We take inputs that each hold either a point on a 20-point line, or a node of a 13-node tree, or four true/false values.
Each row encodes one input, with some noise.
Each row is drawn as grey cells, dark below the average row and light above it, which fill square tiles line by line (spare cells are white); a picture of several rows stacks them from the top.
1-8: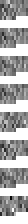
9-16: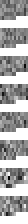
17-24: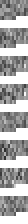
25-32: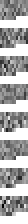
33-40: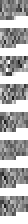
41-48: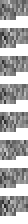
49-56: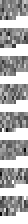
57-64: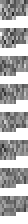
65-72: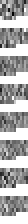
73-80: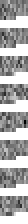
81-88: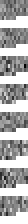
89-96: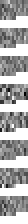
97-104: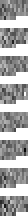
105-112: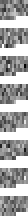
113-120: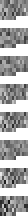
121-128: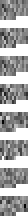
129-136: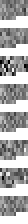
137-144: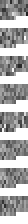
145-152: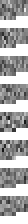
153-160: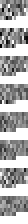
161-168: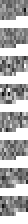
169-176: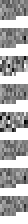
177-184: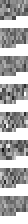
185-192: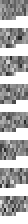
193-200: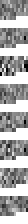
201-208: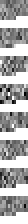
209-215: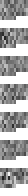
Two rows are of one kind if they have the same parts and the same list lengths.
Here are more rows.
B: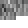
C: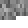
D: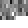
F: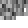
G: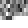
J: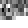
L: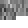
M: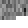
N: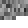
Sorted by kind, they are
B, F, L
C, M, N
D, G, J

